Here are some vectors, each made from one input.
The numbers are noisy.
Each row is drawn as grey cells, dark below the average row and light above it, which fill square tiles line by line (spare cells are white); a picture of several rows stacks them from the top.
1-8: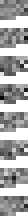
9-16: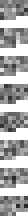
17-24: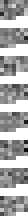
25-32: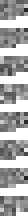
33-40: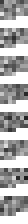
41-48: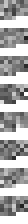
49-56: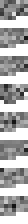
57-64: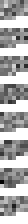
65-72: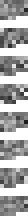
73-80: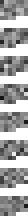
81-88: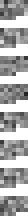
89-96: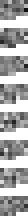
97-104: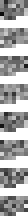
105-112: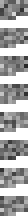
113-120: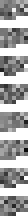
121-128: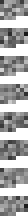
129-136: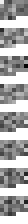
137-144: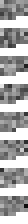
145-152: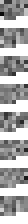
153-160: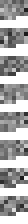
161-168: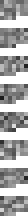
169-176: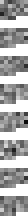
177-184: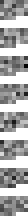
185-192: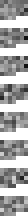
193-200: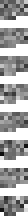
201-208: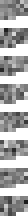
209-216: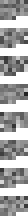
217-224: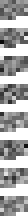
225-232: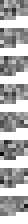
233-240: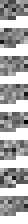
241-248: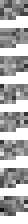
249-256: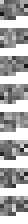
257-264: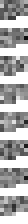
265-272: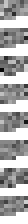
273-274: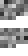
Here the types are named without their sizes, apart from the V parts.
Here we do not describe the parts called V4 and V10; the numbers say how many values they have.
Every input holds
either a point on a line, or a node of a tree, or a value of V4 and a value of V10.
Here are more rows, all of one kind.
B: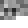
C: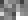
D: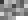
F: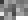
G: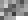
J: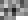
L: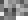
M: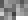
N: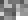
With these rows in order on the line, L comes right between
B and N.
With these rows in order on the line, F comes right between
D and M.
